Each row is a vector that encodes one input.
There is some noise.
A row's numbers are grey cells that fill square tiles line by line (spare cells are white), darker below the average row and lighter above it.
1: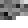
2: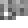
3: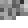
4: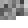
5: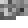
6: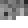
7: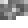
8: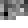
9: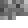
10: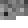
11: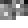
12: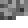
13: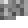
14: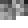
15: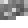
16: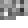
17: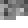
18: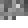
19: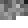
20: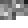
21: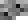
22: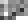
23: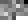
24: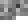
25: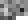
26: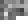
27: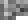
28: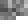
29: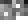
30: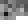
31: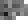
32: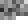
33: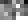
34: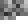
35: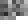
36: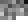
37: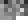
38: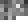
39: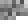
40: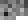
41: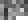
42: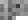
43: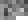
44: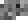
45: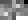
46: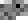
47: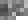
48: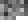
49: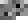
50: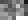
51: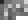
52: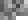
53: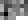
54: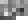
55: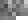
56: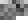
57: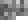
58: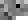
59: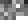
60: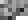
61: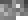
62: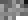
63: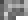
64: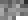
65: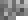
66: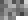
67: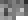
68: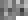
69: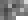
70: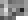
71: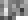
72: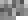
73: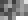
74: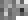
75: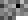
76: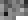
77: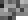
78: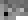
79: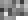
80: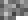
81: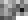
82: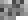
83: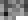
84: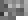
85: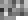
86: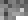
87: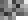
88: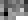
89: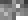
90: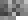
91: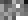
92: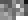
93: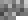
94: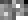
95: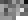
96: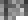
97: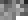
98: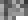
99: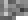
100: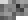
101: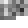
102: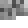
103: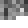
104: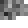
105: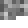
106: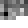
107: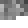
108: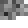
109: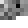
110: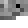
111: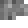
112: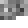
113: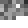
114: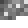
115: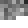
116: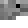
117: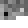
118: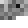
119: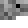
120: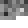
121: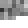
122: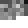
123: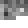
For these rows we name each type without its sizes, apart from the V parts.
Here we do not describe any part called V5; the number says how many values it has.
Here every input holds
a point on a line and a node of a tree, together with a list of values of V5.
